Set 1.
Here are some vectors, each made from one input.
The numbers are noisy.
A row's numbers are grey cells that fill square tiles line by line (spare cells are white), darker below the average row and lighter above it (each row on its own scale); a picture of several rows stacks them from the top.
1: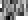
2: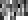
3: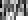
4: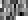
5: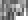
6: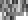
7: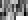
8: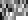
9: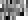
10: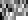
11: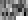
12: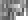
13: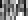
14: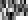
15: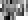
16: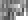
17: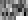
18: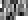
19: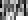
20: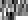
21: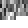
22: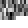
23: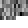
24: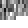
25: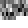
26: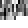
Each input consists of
a point on a 5-point line.
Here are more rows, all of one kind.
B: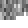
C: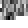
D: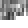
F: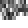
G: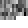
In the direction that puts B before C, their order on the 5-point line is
G, F, B, D, C.
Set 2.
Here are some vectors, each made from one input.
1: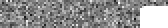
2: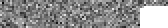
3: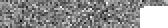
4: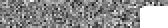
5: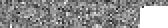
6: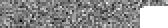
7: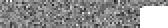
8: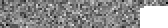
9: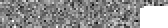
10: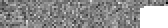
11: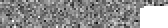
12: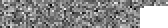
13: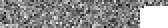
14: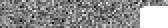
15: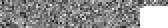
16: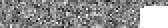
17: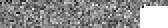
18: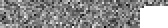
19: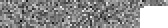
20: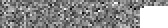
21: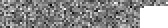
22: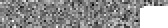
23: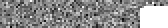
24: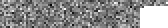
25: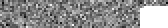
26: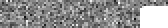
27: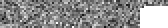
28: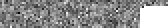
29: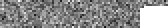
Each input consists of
a point on a 7-point line.
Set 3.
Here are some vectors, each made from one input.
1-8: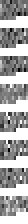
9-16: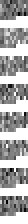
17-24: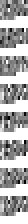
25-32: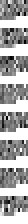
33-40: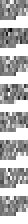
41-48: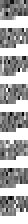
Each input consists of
four true/false values.
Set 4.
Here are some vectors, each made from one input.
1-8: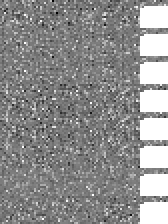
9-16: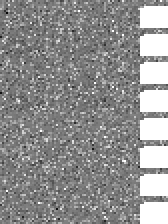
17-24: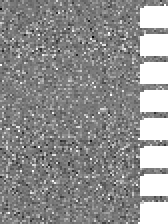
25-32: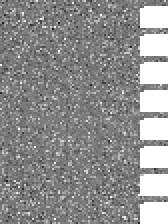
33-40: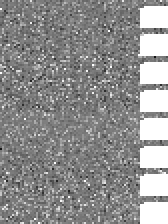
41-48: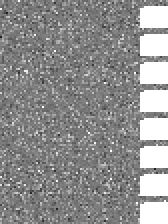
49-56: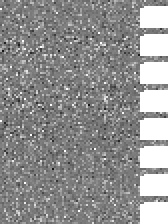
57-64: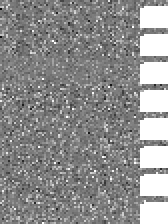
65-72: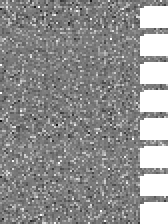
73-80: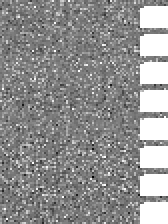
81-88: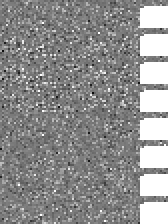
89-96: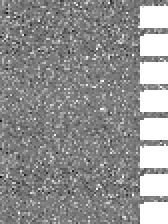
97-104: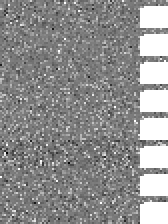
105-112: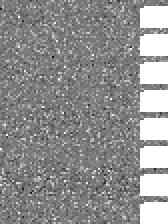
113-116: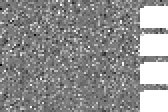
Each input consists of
a node of a 16-node tree.
